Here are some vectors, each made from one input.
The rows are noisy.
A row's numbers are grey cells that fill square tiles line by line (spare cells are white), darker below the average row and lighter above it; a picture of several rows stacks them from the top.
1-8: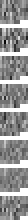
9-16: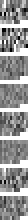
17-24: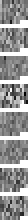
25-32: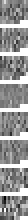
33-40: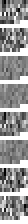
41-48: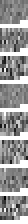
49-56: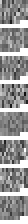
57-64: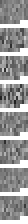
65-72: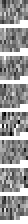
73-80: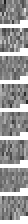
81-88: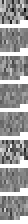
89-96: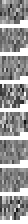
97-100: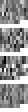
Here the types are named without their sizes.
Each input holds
a label, together with either a fixed value, or a point on each of two lines.
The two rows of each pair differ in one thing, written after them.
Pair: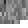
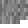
the label
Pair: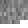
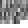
the place on one of the two lines
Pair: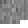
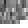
the label
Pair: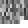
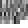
the place on one of the two lines
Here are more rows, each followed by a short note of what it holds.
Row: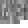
a label and a point on each of two lines
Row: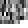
a label
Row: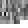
a label and a point on each of two lines
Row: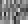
a label and a point on each of two lines
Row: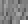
a label
